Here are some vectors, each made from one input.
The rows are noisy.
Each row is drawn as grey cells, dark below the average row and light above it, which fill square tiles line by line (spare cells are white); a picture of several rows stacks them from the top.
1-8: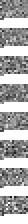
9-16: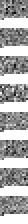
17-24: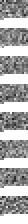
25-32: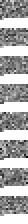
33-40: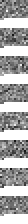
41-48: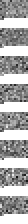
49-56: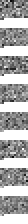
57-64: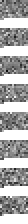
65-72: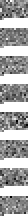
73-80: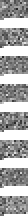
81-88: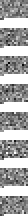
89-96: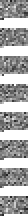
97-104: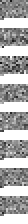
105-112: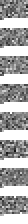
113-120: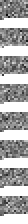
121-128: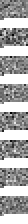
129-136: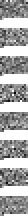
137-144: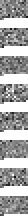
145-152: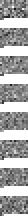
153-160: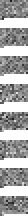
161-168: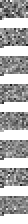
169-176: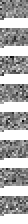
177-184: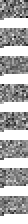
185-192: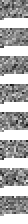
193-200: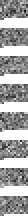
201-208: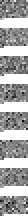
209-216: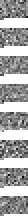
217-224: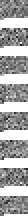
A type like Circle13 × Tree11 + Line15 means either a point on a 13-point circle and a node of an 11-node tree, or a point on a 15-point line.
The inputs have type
Line14 + List2(Line7).
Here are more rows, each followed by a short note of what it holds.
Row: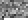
a point on a 14-point line
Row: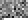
the empty list
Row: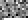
the empty list
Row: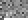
a point on a 14-point line
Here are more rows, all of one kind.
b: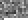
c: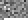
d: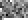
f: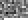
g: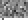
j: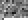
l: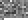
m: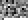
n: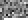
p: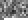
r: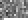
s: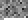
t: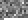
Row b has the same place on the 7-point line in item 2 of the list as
f and p.
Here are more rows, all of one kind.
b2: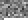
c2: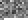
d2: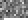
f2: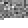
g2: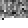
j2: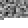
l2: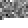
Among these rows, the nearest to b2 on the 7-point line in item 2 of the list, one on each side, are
f2 and l2.
